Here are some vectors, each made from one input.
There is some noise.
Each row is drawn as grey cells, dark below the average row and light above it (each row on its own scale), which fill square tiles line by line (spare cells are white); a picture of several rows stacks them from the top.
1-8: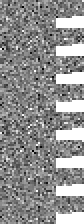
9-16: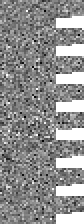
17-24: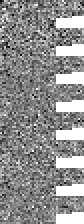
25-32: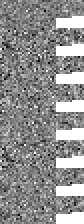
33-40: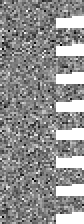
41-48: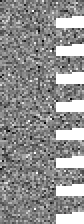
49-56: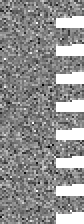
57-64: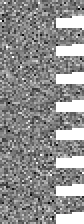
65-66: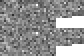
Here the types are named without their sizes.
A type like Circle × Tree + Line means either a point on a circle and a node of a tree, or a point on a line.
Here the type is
Line + Tree.
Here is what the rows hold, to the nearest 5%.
About 35% of them hold a point on a line. The rest hold a node of a tree.
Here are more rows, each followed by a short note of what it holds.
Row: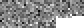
a node of a tree
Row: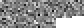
a node of a tree
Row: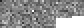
a node of a tree
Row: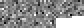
a node of a tree
